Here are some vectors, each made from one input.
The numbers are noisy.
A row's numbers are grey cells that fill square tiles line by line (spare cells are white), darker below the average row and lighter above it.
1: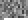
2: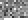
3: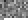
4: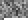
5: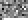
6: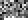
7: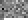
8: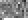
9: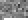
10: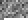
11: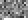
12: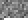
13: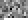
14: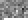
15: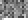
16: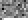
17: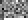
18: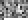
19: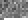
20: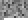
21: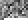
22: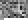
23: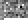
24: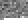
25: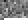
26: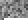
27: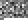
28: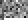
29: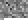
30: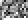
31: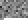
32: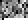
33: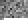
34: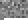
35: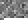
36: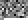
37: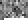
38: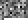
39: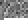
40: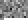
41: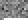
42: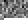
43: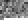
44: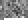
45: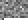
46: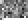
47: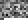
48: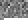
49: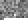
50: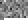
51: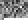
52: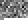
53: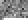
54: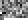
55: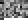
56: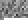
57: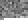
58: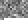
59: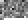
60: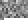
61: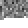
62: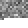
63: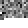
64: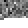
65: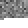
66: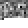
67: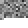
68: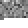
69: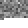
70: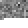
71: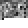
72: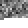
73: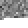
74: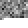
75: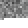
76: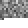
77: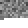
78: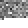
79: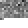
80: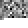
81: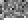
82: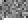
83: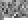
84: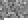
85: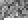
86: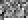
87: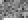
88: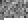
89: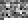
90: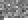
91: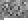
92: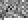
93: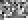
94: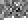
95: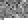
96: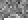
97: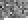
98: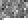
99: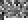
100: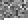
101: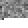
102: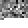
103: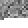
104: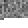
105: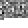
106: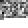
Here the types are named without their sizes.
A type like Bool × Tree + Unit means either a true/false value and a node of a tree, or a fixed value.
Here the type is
(Bool × Bool × Bool × Bool + Unit) × Tree + Line.
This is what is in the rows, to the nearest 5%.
About 20% of them hold a point on a line. The rest hold a node of a tree, together with either a fixed value, or four true/false values.
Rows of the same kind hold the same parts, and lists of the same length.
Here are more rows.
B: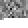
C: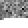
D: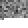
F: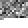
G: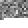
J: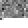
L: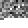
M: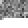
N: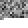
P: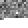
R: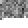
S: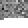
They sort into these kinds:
B, G, J, N, P, R
C, D, M, S
F, L

